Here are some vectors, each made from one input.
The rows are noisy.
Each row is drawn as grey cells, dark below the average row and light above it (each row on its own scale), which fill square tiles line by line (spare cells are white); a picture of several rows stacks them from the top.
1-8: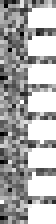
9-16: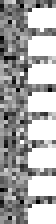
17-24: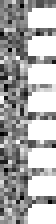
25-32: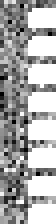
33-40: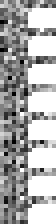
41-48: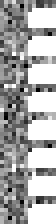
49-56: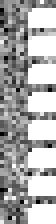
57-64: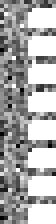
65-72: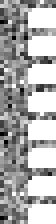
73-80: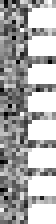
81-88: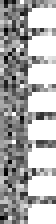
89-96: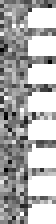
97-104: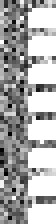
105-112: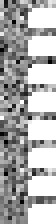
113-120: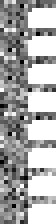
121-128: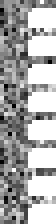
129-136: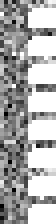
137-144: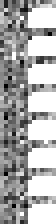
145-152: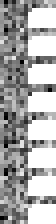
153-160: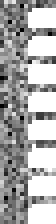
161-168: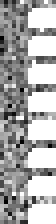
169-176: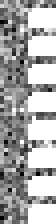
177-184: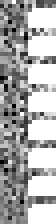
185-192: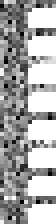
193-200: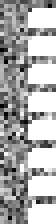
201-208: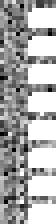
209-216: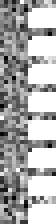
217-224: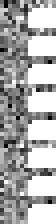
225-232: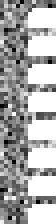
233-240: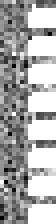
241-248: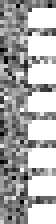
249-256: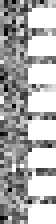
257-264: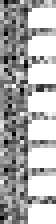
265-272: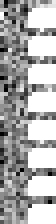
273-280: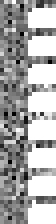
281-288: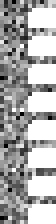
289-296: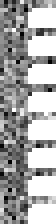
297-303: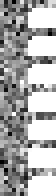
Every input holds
either two labels (each one of 9), or a point on a 7-point line, or a node of a 13-node tree and a true/false value.
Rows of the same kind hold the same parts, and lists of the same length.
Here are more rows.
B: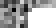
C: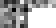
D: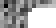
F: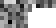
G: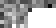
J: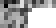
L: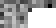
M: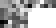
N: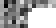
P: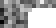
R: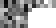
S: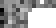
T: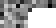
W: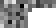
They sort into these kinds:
B, C, D, J, N, R
F, M, P, S, W
G, L, T

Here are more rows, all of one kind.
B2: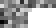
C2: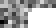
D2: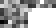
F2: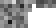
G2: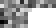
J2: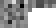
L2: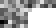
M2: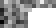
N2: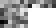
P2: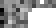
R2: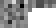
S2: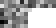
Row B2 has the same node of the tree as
G2, J2, R2 and S2.
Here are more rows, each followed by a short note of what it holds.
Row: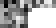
two labels (each one of 9)
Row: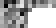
two labels (each one of 9)
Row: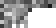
a point on a 7-point line
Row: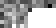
a point on a 7-point line
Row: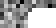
a point on a 7-point line
